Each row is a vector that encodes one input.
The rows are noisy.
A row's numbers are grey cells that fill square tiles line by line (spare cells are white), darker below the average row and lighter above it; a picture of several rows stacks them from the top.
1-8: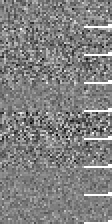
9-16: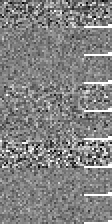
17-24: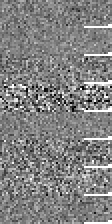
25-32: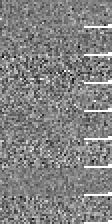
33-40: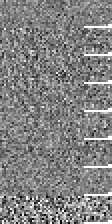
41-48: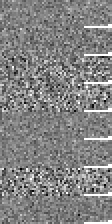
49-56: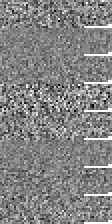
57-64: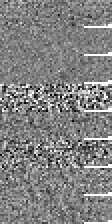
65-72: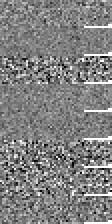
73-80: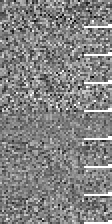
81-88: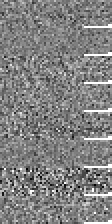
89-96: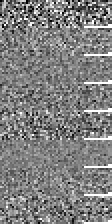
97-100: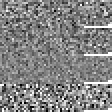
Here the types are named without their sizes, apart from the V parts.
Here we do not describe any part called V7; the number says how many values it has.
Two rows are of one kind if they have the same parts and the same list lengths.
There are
3 kinds of row.
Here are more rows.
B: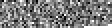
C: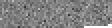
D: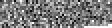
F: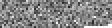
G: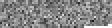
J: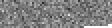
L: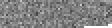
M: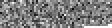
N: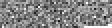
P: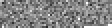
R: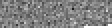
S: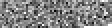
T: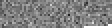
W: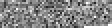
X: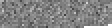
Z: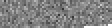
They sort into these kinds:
B, F, L, M, Z
C, G, T, W
D, J, N, P, R, S, X

